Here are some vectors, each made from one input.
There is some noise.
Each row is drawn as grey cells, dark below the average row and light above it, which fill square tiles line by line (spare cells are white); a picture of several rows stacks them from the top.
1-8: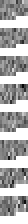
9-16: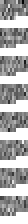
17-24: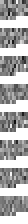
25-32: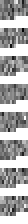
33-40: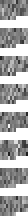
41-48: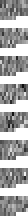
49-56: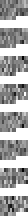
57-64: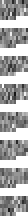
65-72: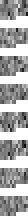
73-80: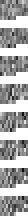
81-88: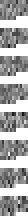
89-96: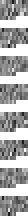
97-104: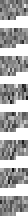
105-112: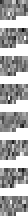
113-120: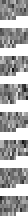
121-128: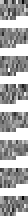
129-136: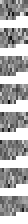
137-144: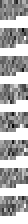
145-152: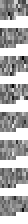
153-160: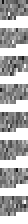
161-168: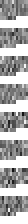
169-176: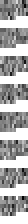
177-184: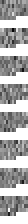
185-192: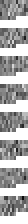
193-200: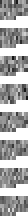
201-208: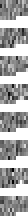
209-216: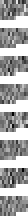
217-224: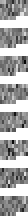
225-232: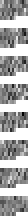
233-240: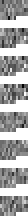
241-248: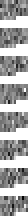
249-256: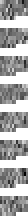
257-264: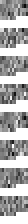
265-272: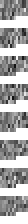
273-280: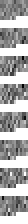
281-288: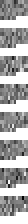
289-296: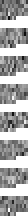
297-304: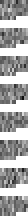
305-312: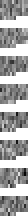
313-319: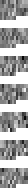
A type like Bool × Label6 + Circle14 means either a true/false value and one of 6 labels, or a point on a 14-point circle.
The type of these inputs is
Circle9 × Circle9 × (Line8 + Tree15).
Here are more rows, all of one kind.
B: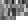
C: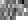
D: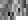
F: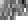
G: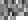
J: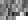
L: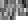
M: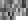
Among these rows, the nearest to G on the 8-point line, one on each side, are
B and J.
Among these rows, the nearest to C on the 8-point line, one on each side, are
B and F.
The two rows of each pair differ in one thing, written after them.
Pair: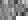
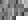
the place on one of the two 9-point circles
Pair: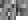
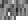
the node of the tree
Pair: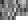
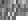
the place on one of the two 9-point circles
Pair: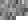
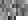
the node of the tree
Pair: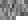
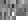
the node of the tree
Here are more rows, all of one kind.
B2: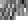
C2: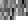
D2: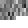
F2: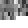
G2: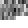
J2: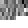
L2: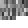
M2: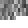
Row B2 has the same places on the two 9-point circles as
D2 and M2.
